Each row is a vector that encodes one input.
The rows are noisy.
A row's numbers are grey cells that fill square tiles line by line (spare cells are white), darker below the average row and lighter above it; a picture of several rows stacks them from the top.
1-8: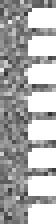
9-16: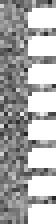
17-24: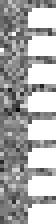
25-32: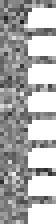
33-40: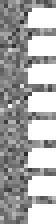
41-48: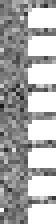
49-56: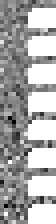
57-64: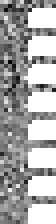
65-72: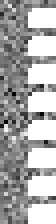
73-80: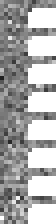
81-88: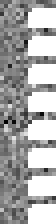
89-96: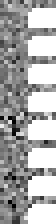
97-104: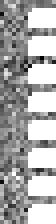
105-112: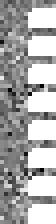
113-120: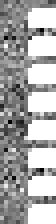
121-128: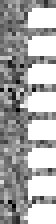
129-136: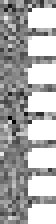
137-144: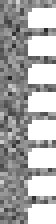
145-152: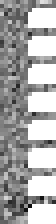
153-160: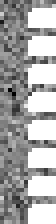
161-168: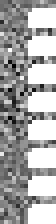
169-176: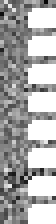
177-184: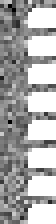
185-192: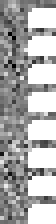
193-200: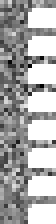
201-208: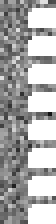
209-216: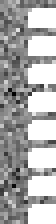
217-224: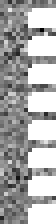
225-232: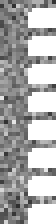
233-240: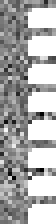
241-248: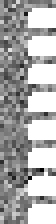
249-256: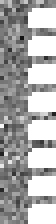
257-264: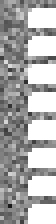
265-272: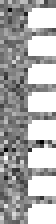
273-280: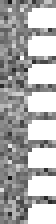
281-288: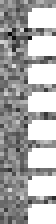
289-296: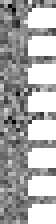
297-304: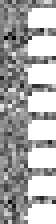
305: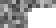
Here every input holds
either a point on a 9-point circle, or a fixed value, or one of 6 labels and four true/false values, or two labels (each one of 11).
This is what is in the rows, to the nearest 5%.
About 15% of them hold a point on a 9-point circle. A few of them hold a fixed value. About 55% of them hold one of 6 labels and four true/false values. The rest hold two labels (each one of 11).
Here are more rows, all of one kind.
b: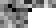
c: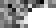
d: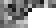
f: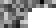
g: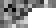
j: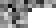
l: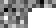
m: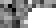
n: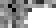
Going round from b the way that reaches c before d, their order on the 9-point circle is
b, j, n, m, f, c, d, g, l.
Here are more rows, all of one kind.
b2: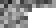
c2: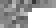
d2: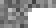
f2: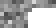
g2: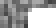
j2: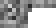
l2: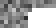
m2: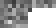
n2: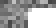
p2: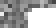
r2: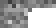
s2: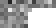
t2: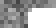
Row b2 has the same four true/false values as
c2, d2 and p2.
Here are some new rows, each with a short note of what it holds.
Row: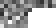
a fixed value
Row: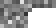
a fixed value
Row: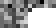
a point on a 9-point circle
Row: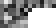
a point on a 9-point circle
